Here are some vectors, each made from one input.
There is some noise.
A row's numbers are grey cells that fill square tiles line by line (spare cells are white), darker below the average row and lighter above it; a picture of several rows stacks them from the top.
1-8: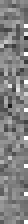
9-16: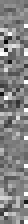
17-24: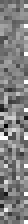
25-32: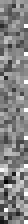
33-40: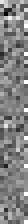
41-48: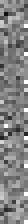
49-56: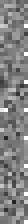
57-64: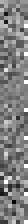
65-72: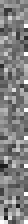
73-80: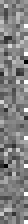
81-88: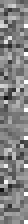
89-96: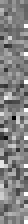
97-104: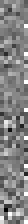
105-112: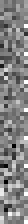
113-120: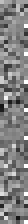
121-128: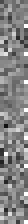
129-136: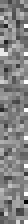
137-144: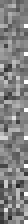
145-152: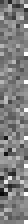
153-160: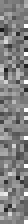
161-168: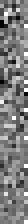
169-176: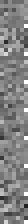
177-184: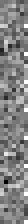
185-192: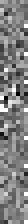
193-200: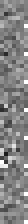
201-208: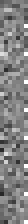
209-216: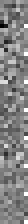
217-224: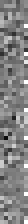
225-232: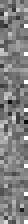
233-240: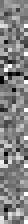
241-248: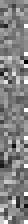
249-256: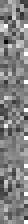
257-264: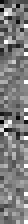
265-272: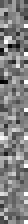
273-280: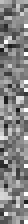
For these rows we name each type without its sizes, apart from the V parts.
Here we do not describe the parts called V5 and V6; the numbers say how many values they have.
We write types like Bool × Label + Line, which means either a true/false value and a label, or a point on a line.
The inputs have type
Bool × Circle × Tree × V5 × V6.
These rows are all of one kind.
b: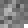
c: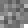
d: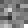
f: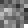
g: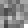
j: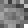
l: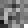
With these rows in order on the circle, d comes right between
g and j.
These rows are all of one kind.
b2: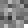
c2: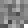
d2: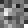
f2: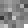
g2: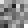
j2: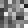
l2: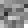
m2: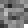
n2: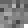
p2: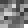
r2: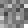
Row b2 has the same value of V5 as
g2 and r2.
